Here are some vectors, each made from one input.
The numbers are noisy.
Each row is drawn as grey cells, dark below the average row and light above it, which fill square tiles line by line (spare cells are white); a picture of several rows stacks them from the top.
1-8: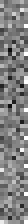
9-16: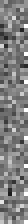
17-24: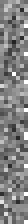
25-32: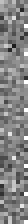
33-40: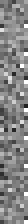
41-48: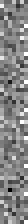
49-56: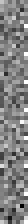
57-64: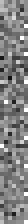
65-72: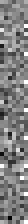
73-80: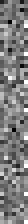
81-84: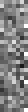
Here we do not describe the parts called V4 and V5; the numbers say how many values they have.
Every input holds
a point on each of two 3-point lines, together with either three true/false values, or a value of V4 and a value of V5.
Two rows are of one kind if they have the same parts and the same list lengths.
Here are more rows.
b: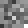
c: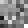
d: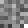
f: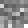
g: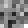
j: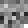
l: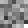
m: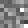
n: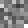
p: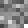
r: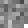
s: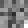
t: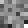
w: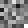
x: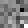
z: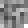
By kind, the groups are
b, c, d, f, l, m, n, p, r, t, w, x, z
g, j, s

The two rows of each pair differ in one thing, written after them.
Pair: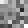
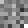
one of the three true/false values
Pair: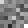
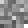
one of the three true/false values
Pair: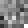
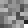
the place on one of the two 3-point lines
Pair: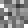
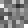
the place on one of the two 3-point lines
